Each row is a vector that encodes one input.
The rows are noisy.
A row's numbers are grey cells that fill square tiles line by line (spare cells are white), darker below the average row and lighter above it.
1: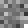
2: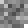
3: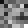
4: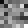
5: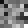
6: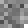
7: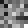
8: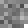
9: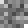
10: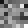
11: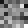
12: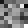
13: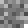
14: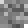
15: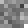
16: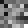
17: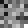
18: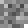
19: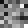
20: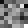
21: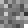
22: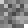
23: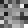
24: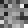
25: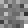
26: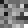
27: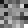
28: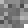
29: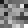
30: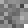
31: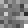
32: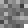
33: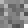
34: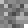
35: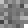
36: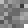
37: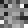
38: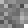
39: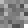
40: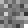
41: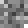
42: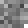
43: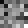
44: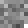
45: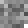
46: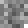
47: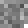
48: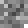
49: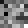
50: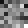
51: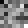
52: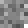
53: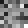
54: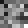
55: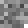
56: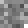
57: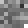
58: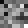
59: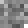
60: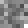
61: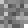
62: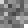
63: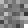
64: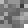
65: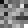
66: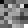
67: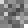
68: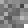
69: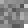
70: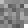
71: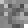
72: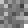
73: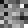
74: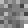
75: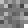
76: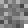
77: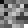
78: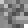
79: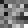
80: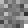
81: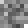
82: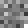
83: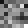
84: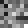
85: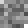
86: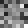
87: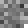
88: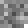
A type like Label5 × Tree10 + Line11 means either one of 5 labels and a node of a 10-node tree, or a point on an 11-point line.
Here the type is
Bool × Line6 × Line6.
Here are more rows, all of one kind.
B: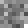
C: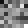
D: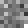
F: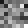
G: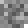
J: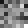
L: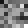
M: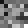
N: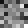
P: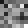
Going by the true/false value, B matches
D and G.
